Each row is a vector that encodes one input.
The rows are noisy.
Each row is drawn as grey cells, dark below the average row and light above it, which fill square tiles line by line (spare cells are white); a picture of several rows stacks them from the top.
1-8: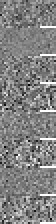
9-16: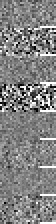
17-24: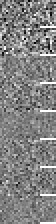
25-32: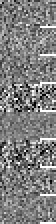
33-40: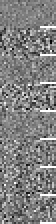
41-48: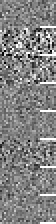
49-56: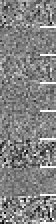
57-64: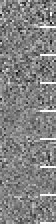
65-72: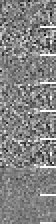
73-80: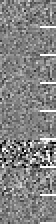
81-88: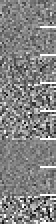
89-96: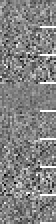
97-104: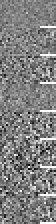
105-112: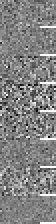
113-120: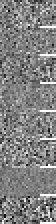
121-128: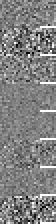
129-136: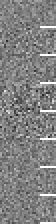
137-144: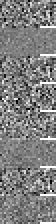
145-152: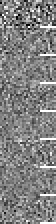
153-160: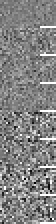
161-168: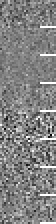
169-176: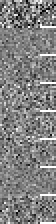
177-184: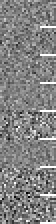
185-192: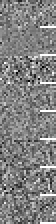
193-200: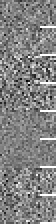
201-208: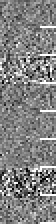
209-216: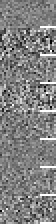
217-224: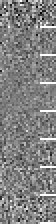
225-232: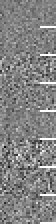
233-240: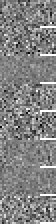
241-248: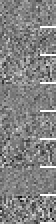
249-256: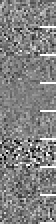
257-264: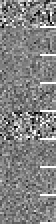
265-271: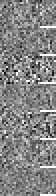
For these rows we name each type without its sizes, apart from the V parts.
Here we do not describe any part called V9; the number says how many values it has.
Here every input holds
a node of a tree and a true/false value, together with a list of values of V9.
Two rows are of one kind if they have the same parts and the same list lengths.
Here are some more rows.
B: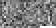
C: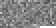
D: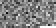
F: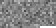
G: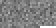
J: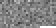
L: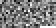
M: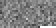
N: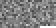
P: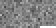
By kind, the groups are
B
C, F, G, J, L, M, N, P
D

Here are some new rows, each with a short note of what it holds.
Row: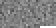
a node of a tree and a true/false value, together with a list of one item
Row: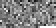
a node of a tree and a true/false value, together with the empty list
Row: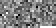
a node of a tree and a true/false value, together with the empty list
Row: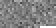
a node of a tree and a true/false value, together with a list of two items
